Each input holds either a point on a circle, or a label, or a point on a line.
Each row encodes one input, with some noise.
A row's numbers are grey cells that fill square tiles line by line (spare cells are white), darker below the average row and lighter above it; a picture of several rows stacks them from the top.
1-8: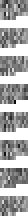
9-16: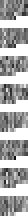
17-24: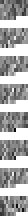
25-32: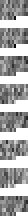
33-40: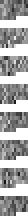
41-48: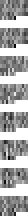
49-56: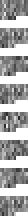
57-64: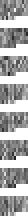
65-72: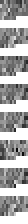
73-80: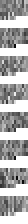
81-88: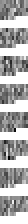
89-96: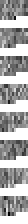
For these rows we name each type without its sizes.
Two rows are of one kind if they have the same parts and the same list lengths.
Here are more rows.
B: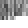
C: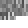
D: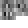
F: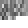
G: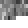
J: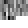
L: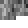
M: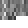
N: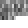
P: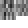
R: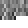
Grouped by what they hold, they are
B, C, F, N
D, J, P
G, L, M, R

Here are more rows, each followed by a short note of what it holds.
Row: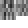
a point on a line
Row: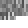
a label
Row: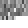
a label
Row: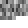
a point on a line
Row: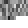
a point on a line
